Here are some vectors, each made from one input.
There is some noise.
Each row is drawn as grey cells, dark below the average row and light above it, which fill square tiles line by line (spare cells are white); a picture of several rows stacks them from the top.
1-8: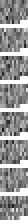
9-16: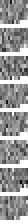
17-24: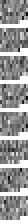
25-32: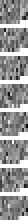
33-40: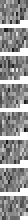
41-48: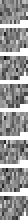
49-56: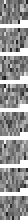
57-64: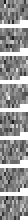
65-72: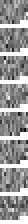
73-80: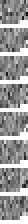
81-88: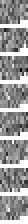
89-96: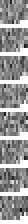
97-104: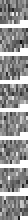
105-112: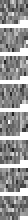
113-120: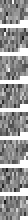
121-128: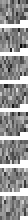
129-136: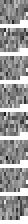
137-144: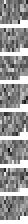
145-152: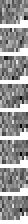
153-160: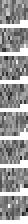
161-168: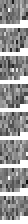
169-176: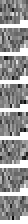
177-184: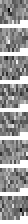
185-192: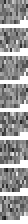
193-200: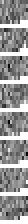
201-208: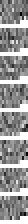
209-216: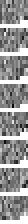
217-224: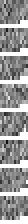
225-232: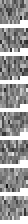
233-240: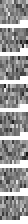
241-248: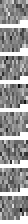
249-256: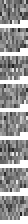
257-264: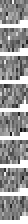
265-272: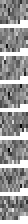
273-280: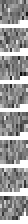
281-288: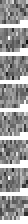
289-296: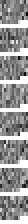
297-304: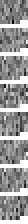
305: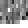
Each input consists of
one of 11 labels and a point on a 9-point line.
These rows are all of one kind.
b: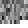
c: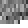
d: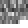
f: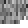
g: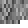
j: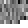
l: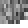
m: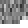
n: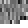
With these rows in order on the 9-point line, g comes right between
c and j.
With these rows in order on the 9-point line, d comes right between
l and m.
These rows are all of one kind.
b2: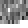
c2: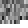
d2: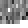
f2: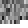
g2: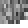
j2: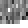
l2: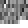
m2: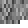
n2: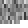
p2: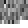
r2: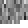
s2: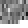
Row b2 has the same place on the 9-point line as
g2 and p2.
